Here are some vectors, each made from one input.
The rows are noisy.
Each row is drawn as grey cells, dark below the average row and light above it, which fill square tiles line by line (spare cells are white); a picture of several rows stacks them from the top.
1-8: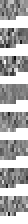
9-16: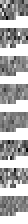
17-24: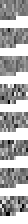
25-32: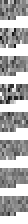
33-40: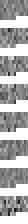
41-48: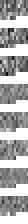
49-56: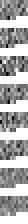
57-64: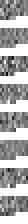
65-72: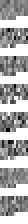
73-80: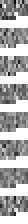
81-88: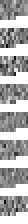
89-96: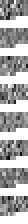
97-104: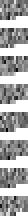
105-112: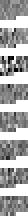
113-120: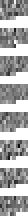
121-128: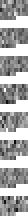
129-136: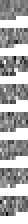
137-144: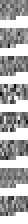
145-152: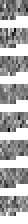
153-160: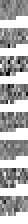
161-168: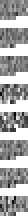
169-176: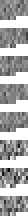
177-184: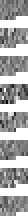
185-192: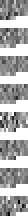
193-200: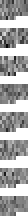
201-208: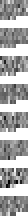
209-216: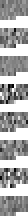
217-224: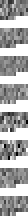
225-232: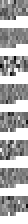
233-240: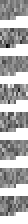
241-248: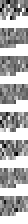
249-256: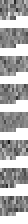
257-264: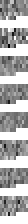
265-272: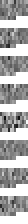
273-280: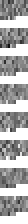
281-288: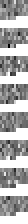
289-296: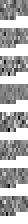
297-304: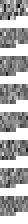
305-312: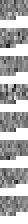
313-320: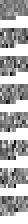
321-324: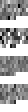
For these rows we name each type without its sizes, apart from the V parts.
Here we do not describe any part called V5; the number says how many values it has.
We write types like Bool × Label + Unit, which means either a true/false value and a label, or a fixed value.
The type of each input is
(Circle + Label) × V5.
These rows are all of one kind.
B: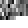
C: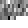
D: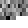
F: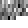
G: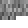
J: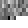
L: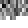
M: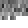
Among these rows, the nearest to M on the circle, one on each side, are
J and L.
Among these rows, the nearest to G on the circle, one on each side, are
B and F.
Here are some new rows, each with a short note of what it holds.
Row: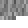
a point on a circle and a value of V5
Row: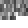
a point on a circle and a value of V5
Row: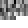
a label and a value of V5
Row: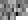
a label and a value of V5
